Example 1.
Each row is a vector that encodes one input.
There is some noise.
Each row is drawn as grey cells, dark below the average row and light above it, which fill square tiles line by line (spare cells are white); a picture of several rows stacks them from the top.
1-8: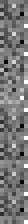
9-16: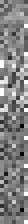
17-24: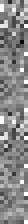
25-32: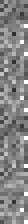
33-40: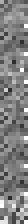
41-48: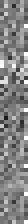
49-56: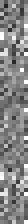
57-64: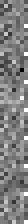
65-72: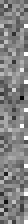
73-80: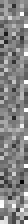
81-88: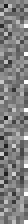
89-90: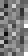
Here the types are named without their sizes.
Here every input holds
either a fixed value, or three true/false values.
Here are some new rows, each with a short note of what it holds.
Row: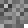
three true/false values
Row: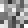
a fixed value
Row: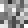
a fixed value
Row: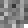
three true/false values
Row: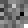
three true/false values
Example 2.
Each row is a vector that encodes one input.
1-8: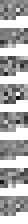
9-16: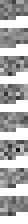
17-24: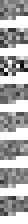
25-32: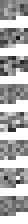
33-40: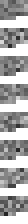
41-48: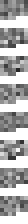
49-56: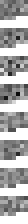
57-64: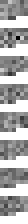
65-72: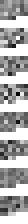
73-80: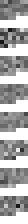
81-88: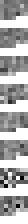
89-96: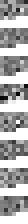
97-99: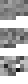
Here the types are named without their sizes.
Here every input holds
four true/false values.
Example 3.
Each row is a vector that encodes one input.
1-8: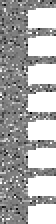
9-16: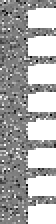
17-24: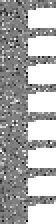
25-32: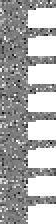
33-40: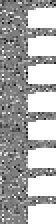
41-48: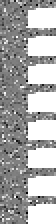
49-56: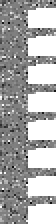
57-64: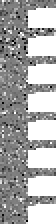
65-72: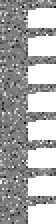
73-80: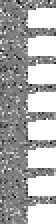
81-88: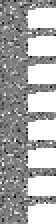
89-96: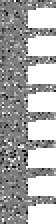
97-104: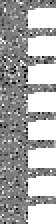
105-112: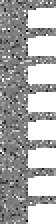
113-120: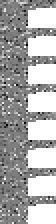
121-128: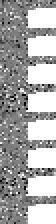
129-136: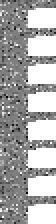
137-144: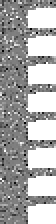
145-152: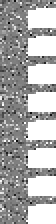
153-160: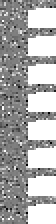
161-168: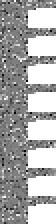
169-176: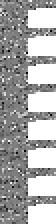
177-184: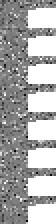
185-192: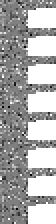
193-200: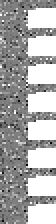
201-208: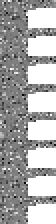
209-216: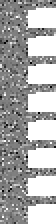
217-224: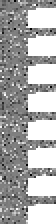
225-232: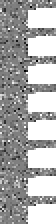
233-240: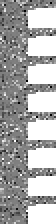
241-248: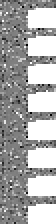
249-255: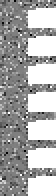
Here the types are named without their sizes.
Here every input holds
either a point on a circle, or a fixed value.
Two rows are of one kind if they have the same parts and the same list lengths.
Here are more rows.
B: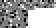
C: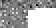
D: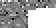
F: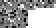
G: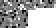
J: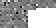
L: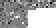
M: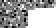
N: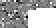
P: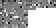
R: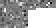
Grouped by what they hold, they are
B, F, G, M
C, D, J, L, N, P, R

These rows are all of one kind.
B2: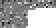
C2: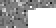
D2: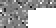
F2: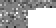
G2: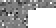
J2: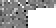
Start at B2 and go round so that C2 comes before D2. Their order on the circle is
B2, C2, J2, G2, D2, F2.
